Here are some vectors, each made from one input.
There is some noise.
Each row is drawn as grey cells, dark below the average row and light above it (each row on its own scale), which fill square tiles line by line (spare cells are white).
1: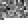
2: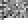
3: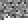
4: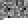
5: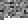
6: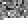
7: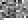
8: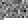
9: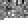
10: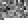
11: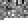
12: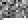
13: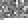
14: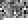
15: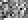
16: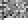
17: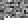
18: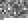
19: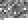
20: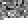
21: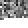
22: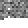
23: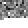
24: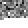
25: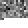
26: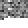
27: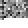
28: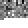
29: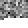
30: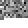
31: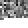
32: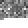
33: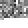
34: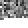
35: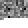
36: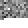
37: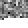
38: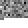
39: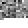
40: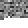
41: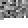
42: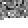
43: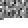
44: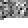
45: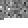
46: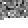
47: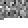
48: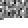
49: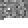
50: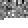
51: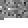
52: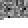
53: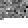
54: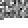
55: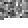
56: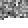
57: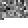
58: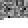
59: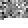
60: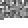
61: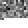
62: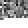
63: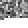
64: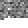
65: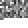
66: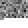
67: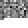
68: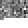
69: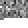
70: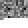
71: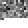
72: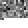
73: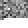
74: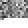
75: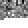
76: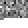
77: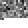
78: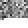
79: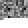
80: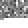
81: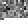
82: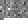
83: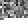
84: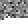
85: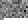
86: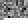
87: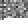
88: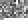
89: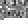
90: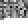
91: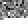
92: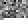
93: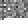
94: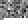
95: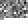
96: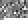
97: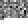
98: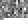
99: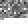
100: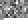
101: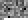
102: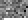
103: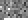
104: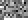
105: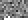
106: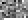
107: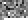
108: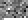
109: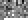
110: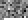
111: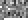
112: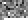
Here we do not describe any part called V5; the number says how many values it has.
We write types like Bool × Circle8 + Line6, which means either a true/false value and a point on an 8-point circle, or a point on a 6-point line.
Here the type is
(Bool × Circle8 + Unit) × V5.
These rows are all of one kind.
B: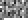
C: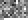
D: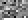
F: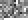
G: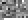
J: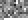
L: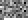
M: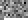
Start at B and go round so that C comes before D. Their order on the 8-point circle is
B, C, D, J, F, M, G, L.
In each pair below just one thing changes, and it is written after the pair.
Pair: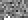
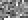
the true/false value
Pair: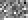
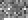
the place on the 8-point circle
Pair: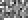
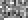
the place on the 8-point circle
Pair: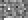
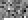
the value of V5
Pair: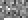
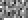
the place on the 8-point circle
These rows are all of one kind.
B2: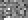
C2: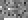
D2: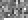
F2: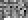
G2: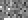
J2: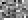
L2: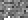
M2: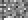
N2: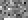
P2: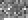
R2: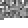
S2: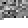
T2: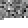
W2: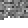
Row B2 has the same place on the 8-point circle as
G2, L2, P2 and W2.
